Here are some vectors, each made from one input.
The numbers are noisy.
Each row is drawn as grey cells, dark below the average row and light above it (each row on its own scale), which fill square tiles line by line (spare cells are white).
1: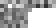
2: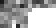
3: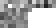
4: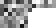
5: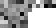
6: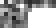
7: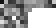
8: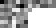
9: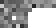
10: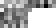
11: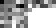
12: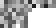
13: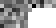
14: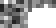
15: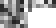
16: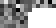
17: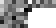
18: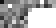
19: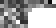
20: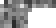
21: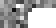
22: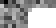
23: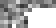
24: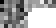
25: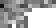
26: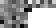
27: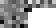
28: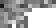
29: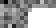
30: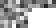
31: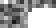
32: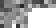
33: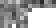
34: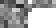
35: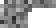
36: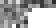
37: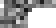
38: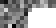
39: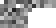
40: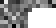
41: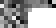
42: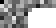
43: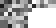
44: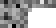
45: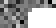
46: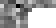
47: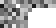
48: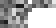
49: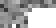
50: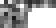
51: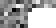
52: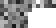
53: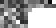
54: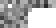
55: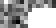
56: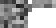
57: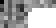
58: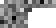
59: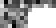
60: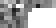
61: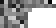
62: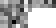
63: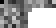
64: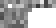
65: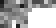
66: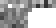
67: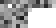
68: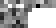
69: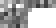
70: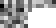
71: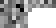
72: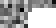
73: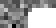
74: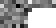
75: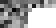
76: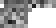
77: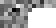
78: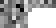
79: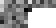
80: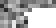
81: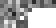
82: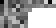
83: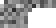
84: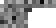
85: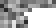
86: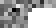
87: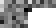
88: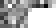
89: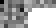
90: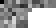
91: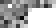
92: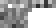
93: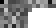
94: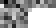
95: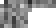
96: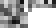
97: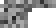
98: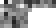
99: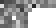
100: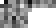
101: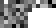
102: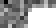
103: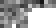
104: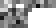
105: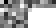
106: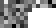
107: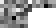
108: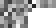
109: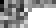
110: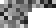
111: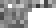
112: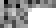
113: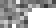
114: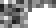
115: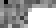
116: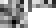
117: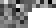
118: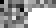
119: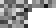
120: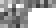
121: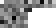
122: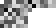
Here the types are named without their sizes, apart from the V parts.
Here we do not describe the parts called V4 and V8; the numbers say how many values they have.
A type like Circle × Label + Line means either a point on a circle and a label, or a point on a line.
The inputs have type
Label × (Line + V4) × V8.
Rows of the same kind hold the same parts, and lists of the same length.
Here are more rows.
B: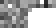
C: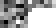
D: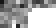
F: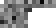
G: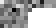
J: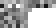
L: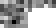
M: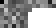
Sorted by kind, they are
B, C, D, M
F, G, J, L

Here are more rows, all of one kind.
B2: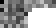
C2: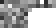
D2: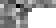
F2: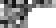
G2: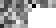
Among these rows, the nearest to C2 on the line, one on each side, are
F2 and G2.
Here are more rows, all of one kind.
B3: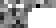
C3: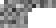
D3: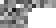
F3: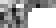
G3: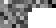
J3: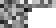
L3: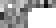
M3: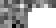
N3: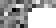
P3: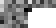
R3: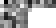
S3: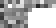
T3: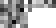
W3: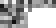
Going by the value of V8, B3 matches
G3, M3, N3 and P3.
